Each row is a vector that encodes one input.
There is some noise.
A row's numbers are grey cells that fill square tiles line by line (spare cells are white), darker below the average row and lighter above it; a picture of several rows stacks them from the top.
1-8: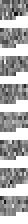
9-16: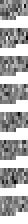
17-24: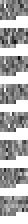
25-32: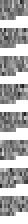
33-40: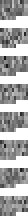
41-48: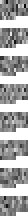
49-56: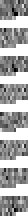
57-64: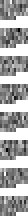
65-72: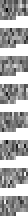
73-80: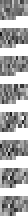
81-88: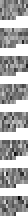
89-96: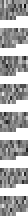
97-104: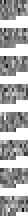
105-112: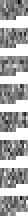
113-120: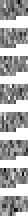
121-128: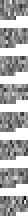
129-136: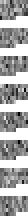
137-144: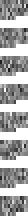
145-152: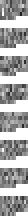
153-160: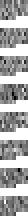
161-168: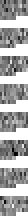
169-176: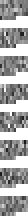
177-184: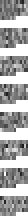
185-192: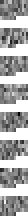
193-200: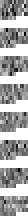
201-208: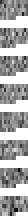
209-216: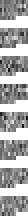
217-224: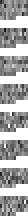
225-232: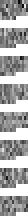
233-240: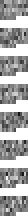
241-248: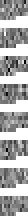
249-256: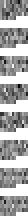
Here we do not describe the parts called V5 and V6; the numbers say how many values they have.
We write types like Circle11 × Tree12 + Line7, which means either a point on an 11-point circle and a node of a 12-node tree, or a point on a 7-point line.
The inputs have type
Bool × Bool × Bool + Line11 × V6 + V5.
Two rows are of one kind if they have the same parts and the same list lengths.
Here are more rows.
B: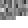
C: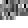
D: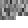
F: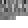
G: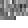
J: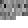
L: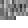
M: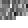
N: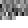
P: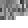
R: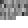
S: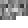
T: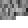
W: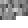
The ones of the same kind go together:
B, D, F, P
C, M, N
G, J, L, R, S, T, W

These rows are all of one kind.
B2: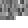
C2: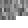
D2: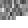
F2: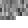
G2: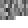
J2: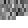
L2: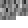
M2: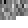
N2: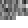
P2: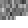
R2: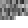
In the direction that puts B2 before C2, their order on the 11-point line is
L2, N2, G2, M2, J2, D2, P2, R2, B2, C2, F2.
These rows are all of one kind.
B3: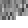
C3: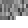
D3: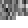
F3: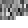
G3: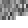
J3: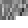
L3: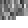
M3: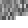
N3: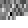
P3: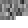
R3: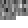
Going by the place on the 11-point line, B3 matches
C3 and J3.
